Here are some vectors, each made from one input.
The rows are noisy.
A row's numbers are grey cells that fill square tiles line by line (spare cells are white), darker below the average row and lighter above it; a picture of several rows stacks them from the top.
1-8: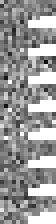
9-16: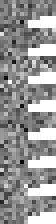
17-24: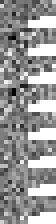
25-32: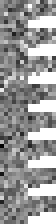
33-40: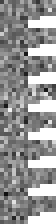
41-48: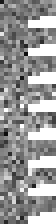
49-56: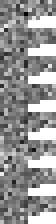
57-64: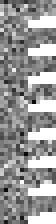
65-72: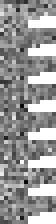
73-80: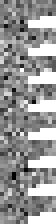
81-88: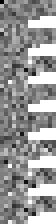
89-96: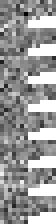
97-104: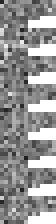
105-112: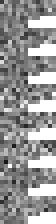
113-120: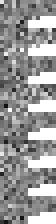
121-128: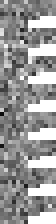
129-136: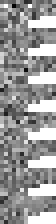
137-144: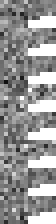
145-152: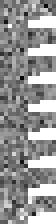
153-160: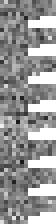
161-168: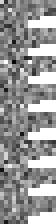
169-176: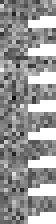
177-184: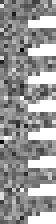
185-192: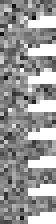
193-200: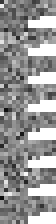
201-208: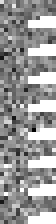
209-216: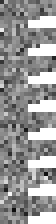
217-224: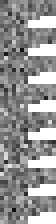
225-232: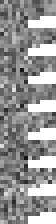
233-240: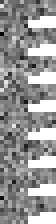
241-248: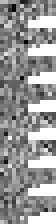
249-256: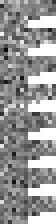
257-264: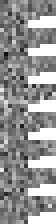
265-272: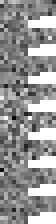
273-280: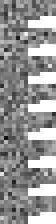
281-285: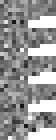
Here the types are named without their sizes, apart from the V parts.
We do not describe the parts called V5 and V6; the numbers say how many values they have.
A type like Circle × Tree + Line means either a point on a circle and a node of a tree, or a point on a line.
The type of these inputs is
Bool × (Tree + V5) × V6 + Label × Label.
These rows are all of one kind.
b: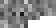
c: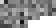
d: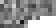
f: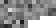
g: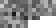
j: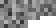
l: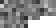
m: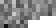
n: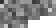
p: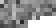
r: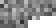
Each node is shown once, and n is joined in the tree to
d.
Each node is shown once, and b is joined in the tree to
c and r.
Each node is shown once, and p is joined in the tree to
d, g, j, l and m.
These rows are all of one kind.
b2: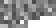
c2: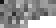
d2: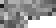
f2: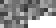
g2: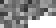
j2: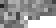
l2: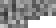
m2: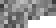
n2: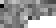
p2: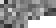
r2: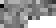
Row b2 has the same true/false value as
c2, f2, g2 and l2.
